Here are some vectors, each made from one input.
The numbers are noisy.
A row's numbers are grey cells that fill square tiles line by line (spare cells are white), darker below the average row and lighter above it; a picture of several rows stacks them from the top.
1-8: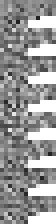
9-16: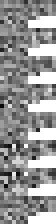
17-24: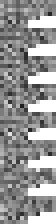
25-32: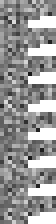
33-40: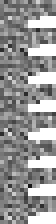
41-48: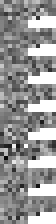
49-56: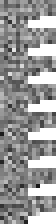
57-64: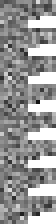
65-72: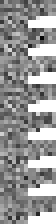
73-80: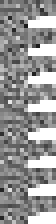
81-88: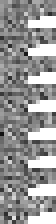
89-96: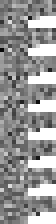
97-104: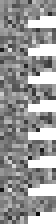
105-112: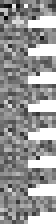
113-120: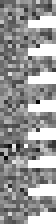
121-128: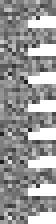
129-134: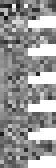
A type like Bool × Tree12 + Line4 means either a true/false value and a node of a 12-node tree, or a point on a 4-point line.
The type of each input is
Line6 × Line6 + List2(Line4).
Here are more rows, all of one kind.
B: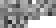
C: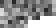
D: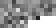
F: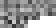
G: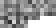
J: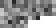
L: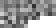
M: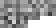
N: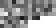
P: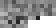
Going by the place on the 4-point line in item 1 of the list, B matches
F, G, L and M.
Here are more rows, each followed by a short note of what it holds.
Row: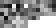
the empty list
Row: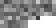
a list of one item
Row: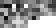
the empty list
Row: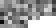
a point on each of two 6-point lines
